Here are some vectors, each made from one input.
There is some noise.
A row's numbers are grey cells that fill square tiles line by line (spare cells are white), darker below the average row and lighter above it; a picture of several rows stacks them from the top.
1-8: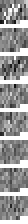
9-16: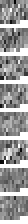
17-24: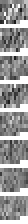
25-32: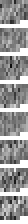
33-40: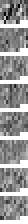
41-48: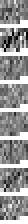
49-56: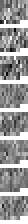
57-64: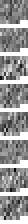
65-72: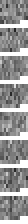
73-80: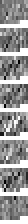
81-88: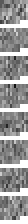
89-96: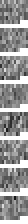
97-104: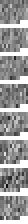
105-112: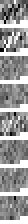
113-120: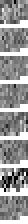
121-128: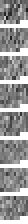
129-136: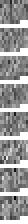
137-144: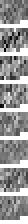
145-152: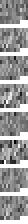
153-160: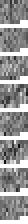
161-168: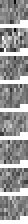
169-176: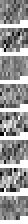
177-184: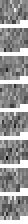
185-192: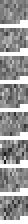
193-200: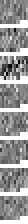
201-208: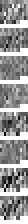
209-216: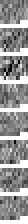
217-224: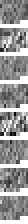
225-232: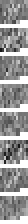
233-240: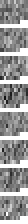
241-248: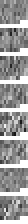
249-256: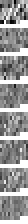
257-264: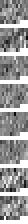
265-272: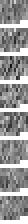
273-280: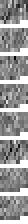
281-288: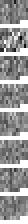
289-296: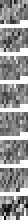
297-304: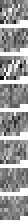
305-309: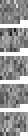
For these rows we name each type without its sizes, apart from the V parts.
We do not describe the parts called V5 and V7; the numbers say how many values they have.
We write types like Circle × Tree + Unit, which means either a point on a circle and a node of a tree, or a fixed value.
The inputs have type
Circle × List(V5) + (Tree + Unit) × (Tree + V7).
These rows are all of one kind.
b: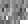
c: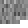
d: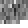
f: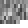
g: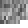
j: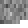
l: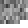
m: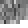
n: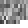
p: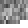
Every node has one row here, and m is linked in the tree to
d, f and j.
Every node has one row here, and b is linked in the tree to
g and p.
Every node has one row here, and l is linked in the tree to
c.
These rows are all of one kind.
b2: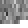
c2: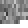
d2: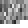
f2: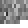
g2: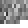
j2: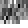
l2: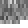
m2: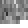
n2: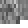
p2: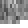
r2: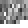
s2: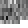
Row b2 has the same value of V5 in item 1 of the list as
d2 and j2.
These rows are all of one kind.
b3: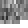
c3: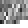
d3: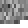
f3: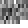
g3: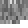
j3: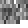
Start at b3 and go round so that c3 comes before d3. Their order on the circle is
b3, c3, d3, j3, f3, g3.
